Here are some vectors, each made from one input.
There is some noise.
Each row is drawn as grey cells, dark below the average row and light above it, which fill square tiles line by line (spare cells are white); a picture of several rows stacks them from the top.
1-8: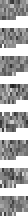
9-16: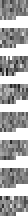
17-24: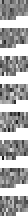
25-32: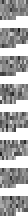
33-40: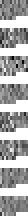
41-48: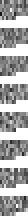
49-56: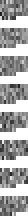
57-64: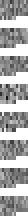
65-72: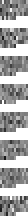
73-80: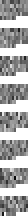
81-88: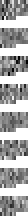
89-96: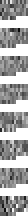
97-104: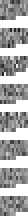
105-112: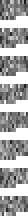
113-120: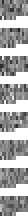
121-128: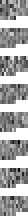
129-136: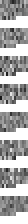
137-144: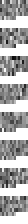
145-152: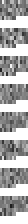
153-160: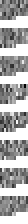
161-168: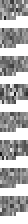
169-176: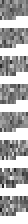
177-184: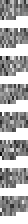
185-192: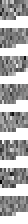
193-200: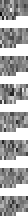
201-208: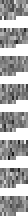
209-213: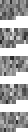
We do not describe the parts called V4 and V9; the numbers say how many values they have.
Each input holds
either one of 5 labels and a value of V4, or a true/false value and a value of V9.
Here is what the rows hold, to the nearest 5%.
About 40% of them hold one of 5 labels and a value of V4. The rest hold a true/false value and a value of V9.
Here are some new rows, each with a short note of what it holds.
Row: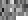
one of 5 labels and a value of V4
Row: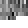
a true/false value and a value of V9
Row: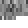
a true/false value and a value of V9
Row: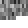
a true/false value and a value of V9
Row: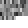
one of 5 labels and a value of V4
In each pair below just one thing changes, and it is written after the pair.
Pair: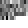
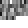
the value of V4
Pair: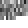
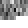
the value of V4
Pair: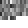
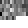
the label
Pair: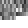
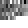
the value of V4
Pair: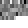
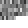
the value of V4
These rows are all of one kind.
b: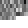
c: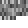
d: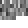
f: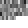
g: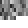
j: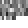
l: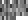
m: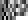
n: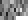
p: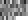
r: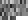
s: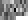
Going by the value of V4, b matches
g, n and s.
